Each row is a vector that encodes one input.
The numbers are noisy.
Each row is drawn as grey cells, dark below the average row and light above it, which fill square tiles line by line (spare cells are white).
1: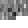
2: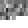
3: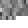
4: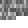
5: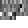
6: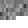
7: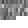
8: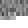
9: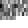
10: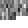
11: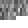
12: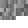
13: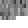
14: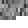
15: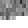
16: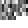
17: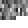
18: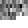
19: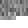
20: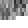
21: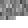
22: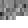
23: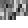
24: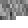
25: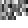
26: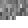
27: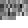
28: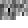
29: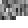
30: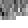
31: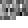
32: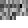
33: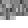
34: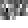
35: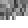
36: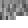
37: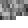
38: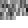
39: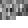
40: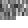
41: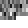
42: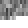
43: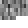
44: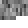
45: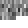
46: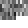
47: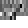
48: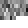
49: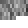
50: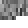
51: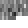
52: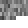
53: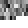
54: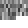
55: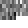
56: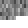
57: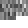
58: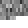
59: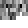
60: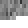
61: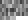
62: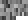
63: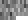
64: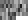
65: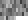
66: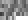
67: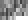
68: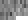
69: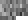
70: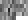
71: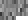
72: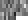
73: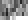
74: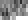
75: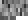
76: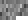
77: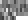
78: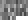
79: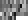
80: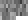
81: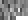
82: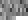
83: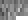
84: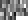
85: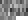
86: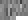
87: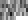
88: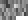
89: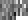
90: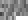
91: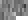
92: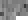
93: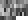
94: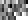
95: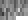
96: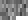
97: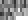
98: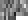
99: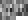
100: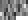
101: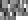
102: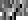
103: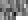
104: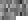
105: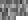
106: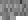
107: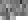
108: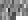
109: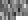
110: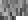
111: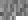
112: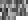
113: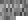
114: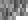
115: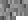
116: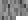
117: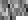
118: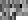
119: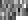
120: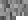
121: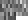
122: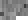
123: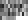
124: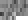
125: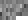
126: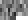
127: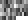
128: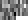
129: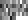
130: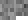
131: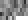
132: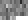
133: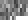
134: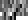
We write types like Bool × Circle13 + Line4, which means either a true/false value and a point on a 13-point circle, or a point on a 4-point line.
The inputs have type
Bool × Line5 × Line11 + Tree10 + Unit.
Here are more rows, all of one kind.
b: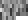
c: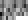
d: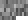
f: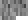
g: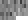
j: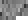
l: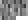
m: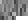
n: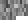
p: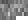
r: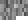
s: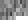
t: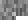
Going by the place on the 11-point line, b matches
j and s.
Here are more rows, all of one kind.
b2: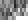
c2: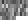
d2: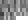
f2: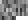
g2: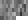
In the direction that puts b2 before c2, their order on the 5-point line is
d2, b2, c2, g2, f2.
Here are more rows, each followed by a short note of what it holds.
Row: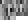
a point on a 5-point line, a point on an 11-point line and a true/false value
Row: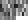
a node of a 10-node tree
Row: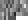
a node of a 10-node tree
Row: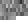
a point on a 5-point line, a point on an 11-point line and a true/false value
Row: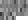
a point on a 5-point line, a point on an 11-point line and a true/false value
